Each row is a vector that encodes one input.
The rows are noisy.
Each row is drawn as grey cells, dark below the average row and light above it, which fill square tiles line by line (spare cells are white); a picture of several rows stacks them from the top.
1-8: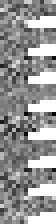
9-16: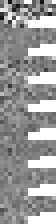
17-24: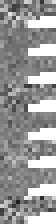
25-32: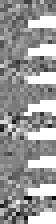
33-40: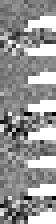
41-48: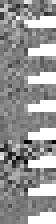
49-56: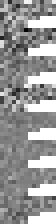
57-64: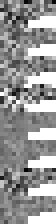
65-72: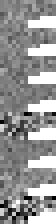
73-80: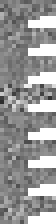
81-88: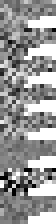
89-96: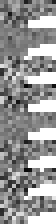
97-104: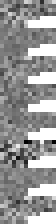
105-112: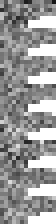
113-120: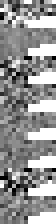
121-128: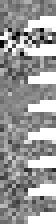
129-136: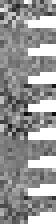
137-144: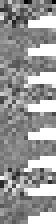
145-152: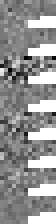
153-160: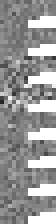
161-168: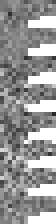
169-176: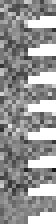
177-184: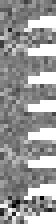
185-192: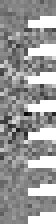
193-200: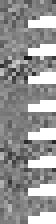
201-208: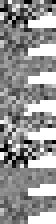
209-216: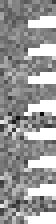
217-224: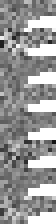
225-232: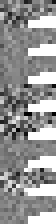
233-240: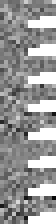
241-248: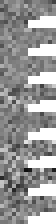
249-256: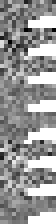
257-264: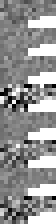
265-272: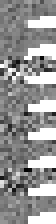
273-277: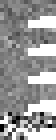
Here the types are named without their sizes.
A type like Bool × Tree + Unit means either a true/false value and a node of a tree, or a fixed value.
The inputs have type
Bool × Bool × Bool × Bool × (Circle + Unit) × (Tree + Unit).
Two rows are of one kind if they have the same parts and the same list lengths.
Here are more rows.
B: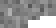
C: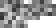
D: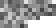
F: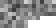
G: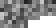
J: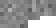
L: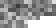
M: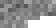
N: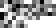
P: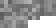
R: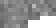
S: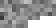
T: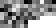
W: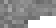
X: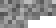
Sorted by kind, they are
B, D, J, P, R, T
C, N, S, W, X
F, M
G, L

